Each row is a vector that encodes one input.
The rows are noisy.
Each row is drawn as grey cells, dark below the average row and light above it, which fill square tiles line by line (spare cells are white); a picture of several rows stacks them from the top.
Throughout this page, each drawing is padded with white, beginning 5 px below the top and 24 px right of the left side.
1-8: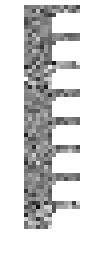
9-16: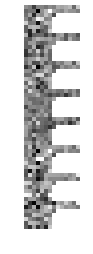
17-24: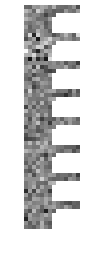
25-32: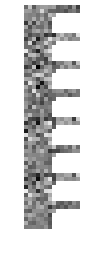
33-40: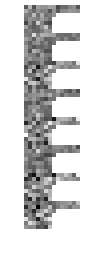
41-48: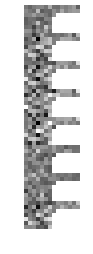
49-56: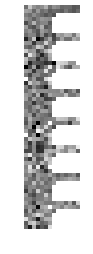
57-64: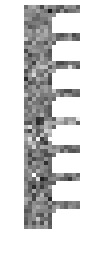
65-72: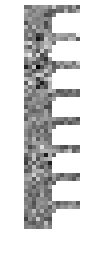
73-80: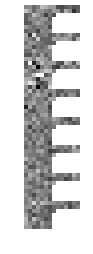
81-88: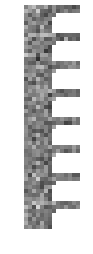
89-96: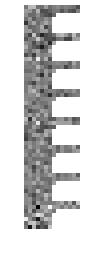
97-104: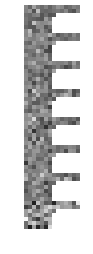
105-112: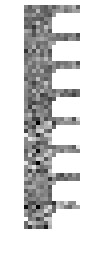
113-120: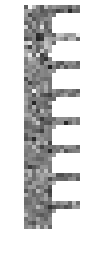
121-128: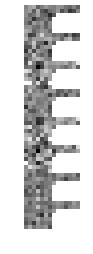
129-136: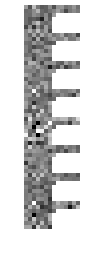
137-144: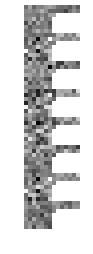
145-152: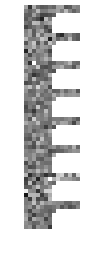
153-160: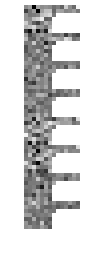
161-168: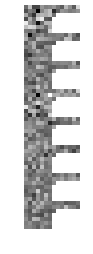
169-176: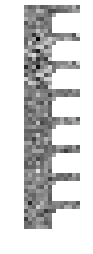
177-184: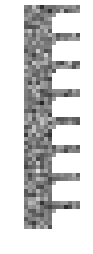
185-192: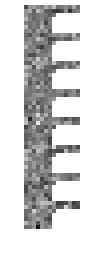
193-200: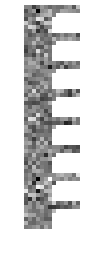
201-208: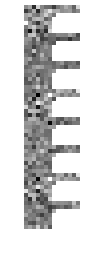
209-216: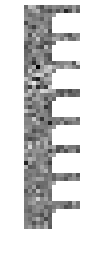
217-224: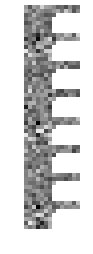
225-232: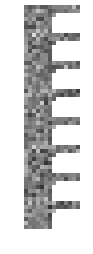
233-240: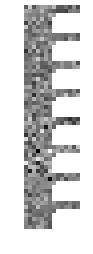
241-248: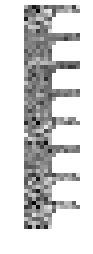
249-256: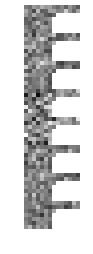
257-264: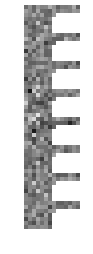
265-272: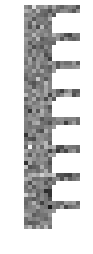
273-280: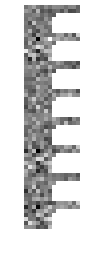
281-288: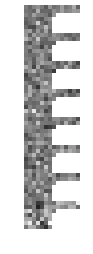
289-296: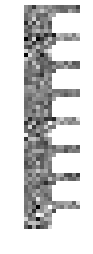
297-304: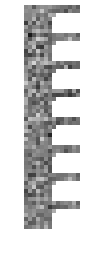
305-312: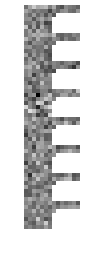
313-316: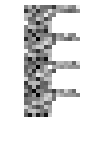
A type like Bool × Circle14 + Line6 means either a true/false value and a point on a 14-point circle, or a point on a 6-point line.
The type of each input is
Tree7 × (Tree7 × Tree7 + Unit) + Tree8 + Unit.
